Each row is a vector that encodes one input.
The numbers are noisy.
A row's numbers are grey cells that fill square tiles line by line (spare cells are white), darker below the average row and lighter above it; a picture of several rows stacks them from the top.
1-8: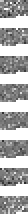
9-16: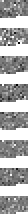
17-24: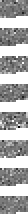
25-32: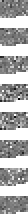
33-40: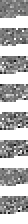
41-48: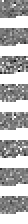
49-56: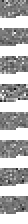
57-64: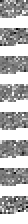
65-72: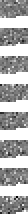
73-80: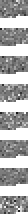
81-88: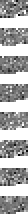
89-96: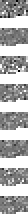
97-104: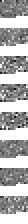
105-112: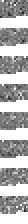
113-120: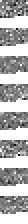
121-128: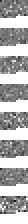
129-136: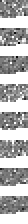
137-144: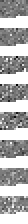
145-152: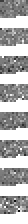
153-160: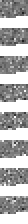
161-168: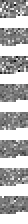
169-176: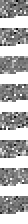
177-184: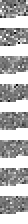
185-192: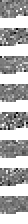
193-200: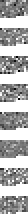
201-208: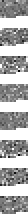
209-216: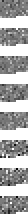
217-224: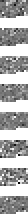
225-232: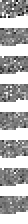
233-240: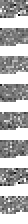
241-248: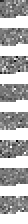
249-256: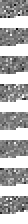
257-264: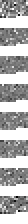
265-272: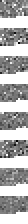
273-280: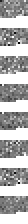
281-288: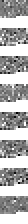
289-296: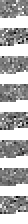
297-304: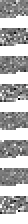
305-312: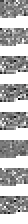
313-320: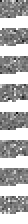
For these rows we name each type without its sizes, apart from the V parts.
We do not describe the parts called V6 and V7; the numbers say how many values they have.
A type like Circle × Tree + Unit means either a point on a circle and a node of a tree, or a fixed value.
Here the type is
Line × (Tree + V6) + V7.
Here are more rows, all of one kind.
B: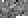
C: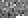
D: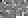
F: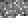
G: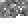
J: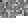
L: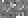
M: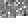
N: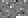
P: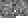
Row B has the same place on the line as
C, D and L.
